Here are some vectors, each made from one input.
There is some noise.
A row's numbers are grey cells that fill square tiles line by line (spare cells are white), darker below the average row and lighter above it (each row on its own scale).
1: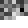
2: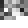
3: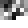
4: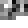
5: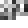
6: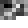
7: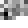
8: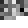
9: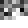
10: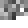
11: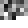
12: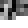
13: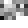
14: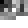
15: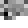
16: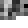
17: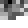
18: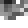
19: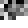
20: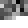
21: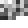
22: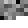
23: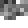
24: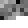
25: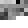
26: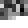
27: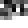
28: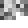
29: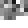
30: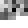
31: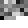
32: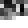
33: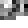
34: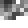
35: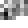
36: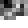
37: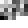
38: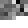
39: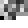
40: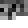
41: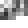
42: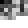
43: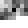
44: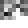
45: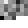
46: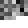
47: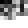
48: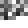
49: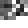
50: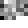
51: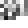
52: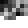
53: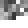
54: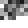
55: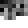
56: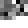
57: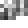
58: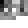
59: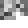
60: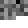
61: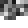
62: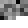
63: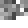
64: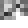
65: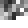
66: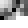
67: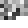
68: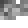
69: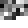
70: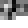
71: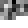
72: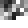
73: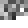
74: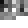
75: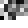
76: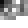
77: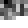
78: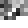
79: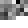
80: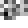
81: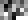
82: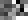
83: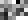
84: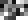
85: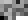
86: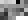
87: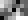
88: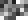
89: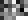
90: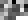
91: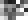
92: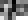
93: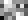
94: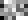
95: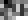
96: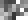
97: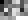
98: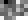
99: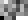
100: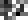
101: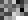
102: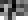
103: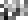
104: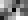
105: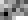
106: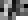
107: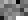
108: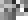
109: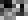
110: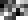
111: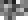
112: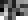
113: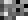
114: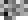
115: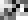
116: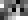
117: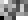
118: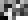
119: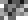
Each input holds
one of 5 labels.
